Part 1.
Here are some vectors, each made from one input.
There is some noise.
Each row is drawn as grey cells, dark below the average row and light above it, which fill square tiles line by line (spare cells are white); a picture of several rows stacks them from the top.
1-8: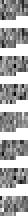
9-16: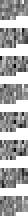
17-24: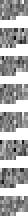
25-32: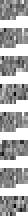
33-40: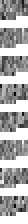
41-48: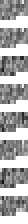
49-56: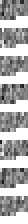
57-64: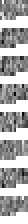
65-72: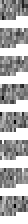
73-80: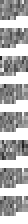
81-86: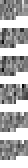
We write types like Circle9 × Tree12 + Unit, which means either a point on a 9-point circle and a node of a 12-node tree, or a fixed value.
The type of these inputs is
Bool × Circle6.
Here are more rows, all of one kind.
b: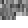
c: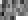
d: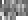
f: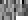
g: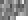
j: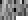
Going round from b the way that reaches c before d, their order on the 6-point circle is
b, c, f, j, d, g.
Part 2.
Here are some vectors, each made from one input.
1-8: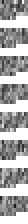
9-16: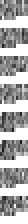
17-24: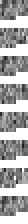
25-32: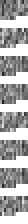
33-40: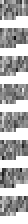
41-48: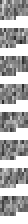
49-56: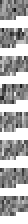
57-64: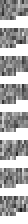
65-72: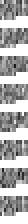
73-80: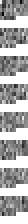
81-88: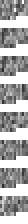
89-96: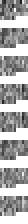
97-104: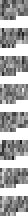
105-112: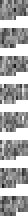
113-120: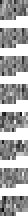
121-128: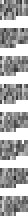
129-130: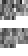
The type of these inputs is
Bool × Circle9.
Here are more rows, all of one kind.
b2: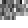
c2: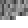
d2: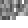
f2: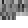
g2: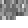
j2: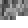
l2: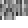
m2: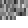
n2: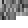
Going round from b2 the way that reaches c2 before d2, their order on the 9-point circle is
b2, f2, n2, j2, c2, m2, g2, l2, d2.
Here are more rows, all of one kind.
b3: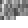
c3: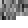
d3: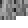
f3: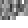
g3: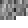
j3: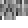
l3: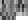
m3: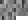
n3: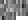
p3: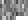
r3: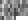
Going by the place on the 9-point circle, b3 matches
p3 and r3.
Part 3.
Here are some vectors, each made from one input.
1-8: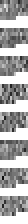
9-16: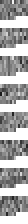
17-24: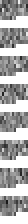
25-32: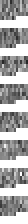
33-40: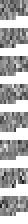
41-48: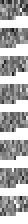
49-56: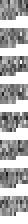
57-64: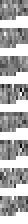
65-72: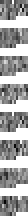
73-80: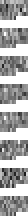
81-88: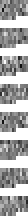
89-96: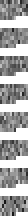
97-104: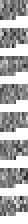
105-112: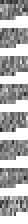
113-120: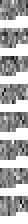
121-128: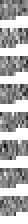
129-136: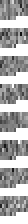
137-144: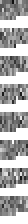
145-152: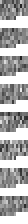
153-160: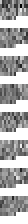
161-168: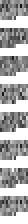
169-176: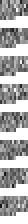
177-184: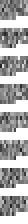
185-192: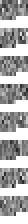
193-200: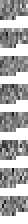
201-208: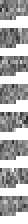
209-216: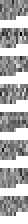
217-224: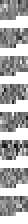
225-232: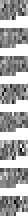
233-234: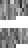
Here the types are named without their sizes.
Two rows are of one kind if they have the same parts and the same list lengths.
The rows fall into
2 kinds.
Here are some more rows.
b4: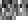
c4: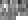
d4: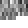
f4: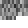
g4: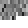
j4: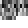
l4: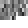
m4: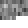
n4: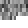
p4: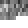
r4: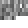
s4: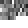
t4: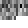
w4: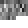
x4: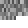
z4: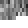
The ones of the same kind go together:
b4, c4, d4, f4, j4, m4, n4, p4, s4, t4, w4, x4, z4
g4, l4, r4

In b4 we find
five true/false values.
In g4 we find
a point on a line.
